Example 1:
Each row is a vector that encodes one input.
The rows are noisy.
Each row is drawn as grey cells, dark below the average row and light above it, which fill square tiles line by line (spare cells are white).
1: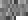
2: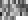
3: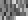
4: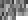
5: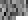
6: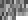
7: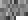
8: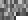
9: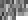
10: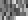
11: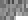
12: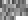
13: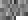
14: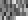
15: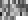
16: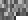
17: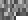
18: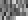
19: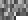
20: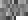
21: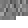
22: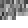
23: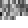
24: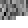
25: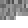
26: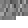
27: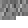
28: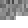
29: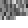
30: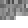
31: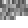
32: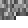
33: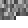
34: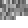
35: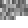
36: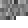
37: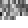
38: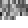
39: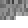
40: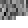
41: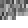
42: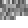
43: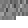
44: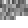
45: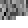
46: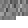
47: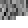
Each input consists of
a node of a 9-node tree.
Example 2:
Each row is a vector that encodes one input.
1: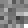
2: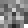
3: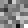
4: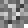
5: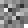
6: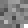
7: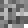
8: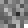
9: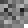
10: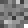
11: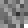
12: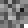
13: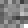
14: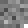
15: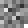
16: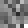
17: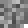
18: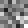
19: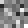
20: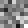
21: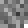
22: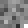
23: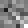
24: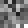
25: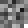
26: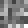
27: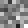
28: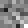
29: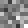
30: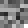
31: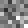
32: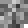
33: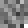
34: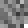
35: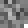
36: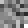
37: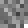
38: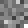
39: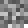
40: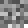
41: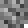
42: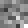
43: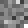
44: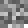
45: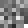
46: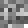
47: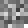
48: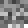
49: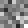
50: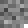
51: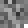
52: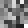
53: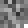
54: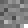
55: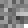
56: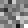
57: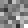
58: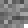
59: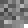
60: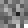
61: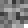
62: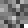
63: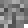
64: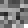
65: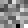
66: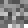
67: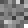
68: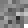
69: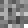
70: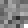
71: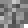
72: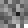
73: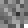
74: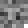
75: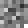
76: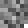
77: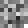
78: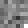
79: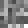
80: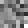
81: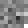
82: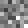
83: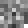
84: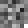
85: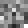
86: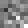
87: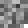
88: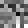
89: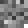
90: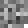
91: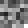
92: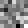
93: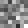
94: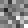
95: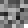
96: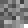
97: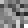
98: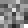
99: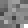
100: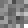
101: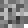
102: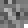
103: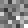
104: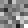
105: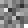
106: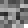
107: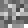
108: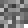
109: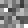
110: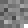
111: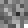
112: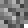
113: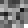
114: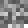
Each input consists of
a node of a 17-node tree.
